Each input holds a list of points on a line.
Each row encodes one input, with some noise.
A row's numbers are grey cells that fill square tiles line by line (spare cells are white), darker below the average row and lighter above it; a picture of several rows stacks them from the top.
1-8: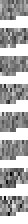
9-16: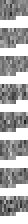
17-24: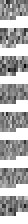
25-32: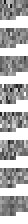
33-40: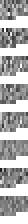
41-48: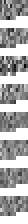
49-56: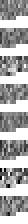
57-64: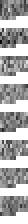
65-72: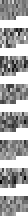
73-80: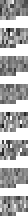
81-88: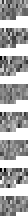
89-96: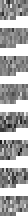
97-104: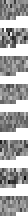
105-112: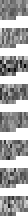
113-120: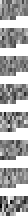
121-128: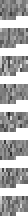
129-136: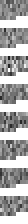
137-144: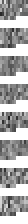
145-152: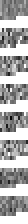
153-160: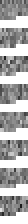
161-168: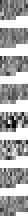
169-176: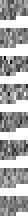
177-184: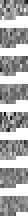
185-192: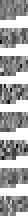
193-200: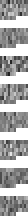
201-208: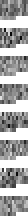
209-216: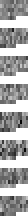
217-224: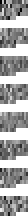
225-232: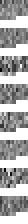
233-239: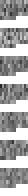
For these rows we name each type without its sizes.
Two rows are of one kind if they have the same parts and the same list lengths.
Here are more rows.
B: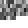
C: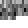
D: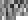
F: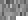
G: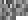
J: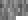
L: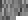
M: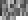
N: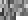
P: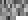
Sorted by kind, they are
B, F, G, J, L
C
D
M, N, P

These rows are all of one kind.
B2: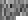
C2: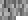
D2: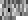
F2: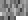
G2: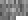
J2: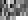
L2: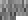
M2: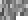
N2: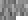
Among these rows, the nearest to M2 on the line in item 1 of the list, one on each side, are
D2 and N2.
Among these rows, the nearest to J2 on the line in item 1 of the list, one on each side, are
B2 and L2.
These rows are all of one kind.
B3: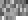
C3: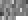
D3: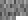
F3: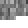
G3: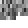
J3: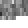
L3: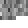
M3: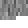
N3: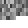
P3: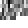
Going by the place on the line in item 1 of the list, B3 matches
C3, D3 and J3.
